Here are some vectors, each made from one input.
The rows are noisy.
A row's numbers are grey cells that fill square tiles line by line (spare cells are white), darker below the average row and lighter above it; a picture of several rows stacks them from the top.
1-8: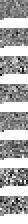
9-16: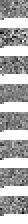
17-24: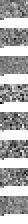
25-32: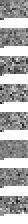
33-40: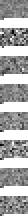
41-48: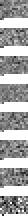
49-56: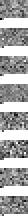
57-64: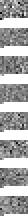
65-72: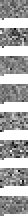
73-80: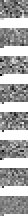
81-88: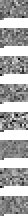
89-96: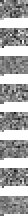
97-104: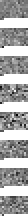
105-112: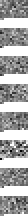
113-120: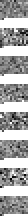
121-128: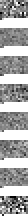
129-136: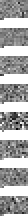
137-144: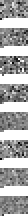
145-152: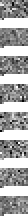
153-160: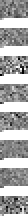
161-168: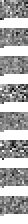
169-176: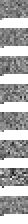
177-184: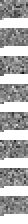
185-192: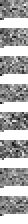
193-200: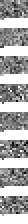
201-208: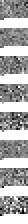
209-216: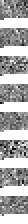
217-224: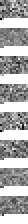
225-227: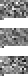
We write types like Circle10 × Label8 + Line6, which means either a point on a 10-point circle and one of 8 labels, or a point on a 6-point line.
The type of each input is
Bool × (Line9 + Tree9) + Line5 + Tree7.
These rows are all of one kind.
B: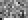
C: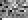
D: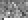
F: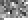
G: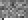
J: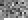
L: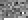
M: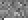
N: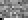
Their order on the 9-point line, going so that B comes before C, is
N, M, F, B, J, G, C, L, D.
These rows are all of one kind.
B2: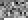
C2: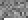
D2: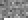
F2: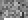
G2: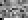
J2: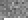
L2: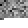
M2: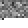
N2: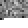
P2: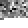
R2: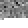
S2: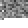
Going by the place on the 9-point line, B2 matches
C2 and M2.
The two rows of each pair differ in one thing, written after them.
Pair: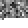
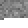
the true/false value
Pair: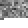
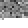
the true/false value
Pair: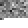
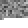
the true/false value
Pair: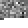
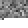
the place on the 9-point line
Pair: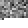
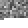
the place on the 9-point line
